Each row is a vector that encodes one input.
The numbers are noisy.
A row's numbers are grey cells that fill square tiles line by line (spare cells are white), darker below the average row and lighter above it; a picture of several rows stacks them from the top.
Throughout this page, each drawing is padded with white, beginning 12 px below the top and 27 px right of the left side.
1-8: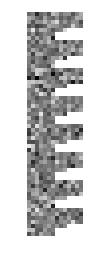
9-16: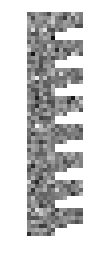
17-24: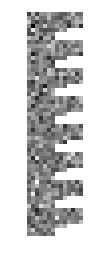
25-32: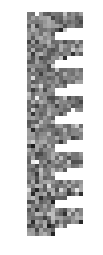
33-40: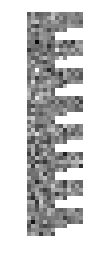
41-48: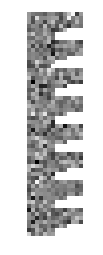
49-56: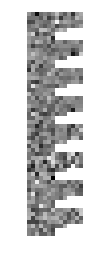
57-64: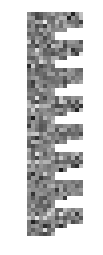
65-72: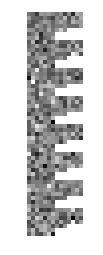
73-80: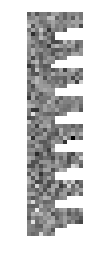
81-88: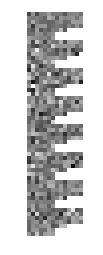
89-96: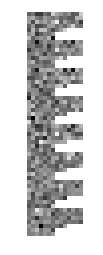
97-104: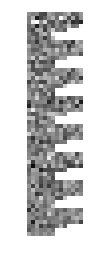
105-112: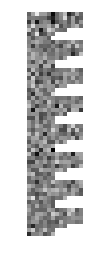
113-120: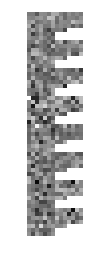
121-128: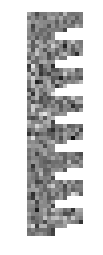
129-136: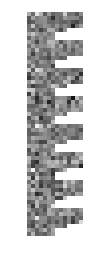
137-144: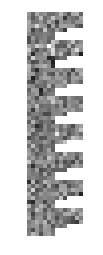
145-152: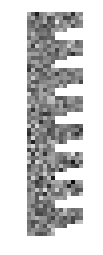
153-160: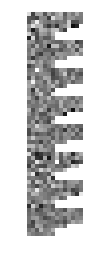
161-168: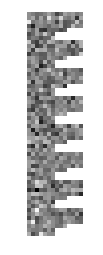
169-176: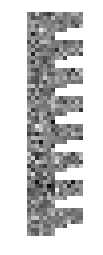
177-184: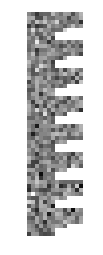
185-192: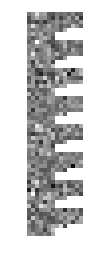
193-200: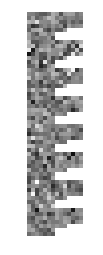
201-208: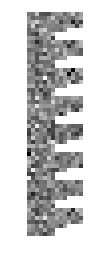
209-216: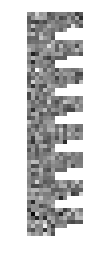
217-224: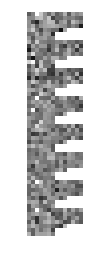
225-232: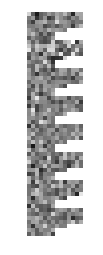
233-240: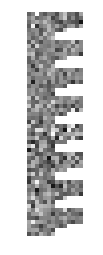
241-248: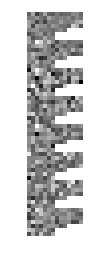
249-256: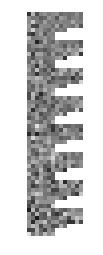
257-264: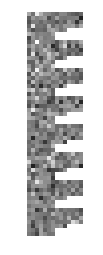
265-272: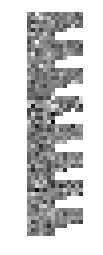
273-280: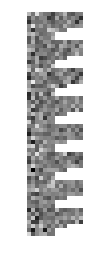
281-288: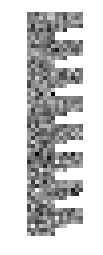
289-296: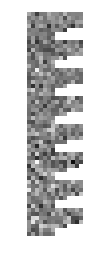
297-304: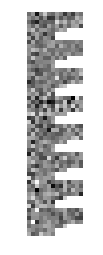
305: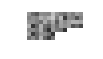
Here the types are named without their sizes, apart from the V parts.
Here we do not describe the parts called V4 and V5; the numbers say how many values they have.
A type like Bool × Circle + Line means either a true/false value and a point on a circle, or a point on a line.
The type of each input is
((Bool × Circle + Unit) × V4 + Line) × V5.
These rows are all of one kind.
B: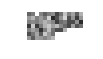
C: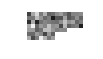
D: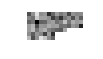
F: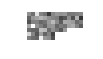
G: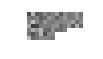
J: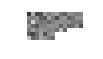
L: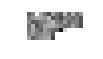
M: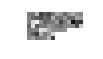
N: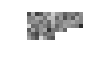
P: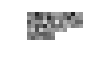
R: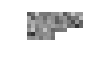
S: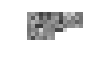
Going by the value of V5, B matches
C, D, F and L.
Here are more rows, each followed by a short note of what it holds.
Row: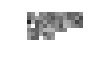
a point on a line and a value of V5
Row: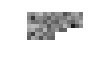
a point on a circle, a true/false value, a value of V4 and a value of V5
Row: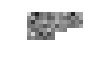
a point on a circle, a true/false value, a value of V4 and a value of V5
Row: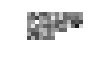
a point on a line and a value of V5
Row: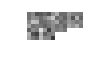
a point on a line and a value of V5
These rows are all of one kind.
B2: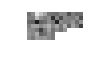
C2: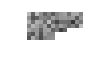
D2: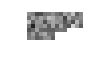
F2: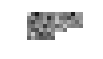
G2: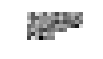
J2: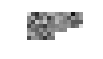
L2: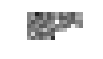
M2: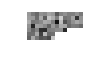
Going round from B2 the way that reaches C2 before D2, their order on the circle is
B2, J2, C2, L2, G2, D2, F2, M2.
